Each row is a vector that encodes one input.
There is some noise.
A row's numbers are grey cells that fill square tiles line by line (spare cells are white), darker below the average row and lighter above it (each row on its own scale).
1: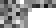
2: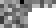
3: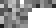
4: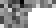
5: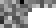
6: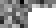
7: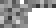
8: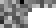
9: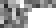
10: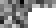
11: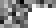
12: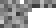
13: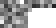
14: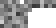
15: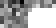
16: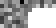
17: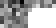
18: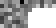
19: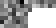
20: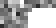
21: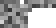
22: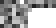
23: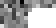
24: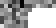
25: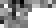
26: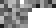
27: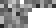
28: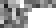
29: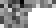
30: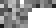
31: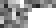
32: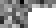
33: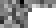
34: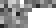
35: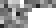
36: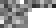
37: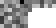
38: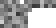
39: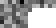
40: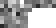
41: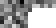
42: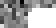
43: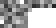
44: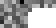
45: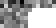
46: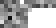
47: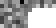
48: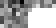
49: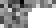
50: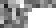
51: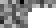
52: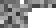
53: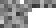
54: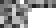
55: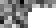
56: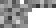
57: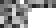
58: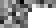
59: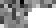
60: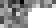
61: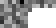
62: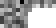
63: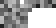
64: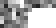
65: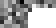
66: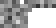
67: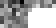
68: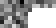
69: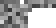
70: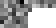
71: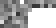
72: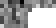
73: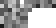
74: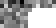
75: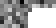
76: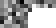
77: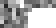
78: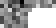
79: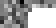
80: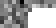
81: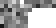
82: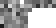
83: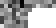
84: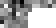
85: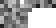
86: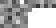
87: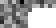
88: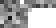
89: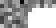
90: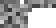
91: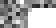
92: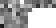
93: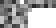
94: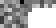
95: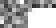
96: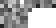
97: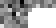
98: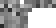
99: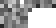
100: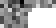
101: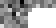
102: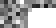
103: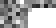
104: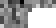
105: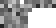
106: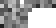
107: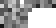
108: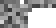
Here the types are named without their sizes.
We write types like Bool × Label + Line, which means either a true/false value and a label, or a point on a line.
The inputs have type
Bool × (Label + Line).
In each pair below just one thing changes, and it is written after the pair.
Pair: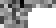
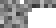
the true/false value
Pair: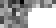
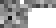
the true/false value
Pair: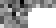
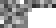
the true/false value
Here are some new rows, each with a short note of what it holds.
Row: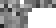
a point on a line and a true/false value
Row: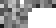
a point on a line and a true/false value
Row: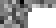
a point on a line and a true/false value
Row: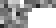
a point on a line and a true/false value
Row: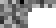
a point on a line and a true/false value
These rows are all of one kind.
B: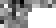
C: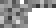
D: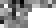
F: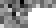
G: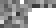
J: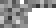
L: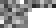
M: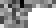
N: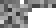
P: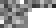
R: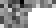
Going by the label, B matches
C, D and J.
